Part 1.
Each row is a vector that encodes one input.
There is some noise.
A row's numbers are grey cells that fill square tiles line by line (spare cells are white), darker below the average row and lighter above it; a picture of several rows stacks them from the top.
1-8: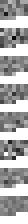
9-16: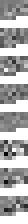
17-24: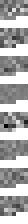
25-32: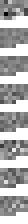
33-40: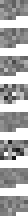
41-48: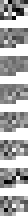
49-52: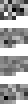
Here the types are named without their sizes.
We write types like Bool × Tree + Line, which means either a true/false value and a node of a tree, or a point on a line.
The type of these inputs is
Line.
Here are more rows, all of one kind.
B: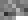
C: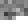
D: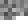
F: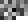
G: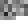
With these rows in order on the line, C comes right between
B and D.
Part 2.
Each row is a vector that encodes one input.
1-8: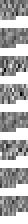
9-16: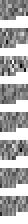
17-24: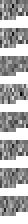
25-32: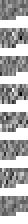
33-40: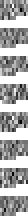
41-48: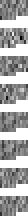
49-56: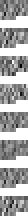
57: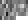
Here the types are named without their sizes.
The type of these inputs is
Line.
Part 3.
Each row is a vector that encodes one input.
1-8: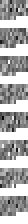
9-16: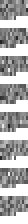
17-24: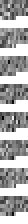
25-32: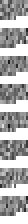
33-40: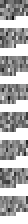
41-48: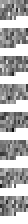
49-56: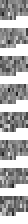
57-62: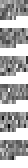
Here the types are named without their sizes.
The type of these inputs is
Bool × Bool × Bool × Bool.
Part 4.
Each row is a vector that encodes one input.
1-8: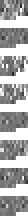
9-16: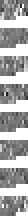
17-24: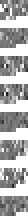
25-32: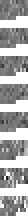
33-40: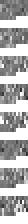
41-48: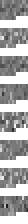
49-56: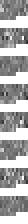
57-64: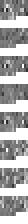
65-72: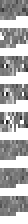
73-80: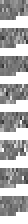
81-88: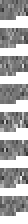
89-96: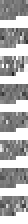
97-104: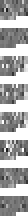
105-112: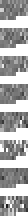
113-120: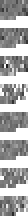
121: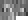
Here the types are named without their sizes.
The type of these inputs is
Circle.
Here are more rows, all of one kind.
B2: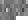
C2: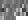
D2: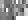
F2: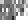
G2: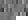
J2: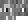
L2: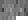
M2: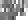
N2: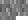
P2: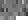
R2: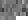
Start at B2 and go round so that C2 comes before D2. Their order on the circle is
B2, N2, F2, M2, J2, G2, R2, P2, C2, L2, D2.
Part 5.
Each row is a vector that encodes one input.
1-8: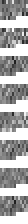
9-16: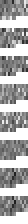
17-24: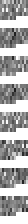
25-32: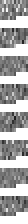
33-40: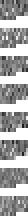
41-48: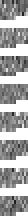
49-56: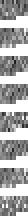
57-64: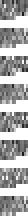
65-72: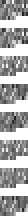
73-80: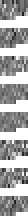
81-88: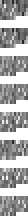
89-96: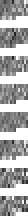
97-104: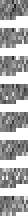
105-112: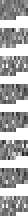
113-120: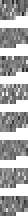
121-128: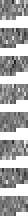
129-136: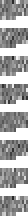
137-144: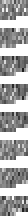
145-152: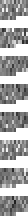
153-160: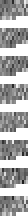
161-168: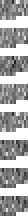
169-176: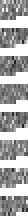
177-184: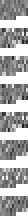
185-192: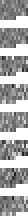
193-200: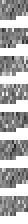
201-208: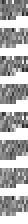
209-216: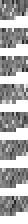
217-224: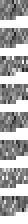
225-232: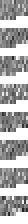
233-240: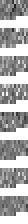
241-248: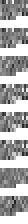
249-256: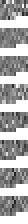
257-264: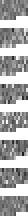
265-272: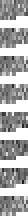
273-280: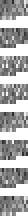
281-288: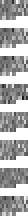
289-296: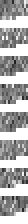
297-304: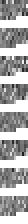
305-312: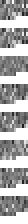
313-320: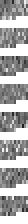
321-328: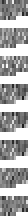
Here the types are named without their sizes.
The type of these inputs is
Tree.
